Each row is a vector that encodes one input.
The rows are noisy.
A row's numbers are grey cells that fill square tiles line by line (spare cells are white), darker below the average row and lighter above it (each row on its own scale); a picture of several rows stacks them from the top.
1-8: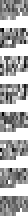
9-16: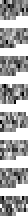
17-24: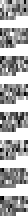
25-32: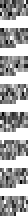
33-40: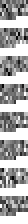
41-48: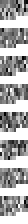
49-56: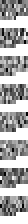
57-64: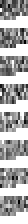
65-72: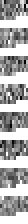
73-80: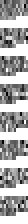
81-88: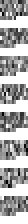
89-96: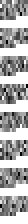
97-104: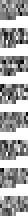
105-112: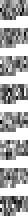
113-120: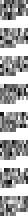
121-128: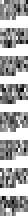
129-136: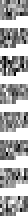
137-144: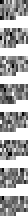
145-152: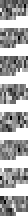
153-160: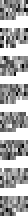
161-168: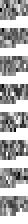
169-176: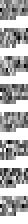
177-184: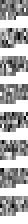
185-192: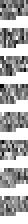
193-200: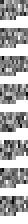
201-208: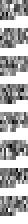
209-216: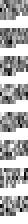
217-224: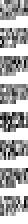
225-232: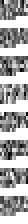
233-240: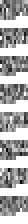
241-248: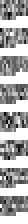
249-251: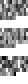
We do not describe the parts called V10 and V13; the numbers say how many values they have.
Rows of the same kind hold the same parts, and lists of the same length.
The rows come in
3 kinds.
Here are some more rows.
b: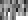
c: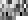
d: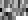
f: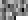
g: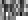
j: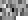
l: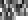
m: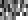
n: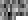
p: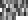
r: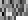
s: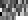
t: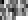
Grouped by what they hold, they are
b, d, s
c, l, n, p
f, g, j, m, r, t

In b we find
a point on a 9-point circle, a true/false value and a value of V10.
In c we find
a true/false value and a value of V10.
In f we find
a value of V13.
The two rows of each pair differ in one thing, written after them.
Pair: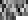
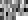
the true/false value
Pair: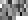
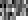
the value of V10
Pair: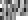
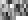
the value of V10
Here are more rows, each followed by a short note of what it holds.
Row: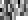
a point on a 9-point circle, a true/false value and a value of V10
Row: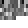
a value of V13
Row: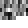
a true/false value and a value of V10
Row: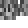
a value of V13
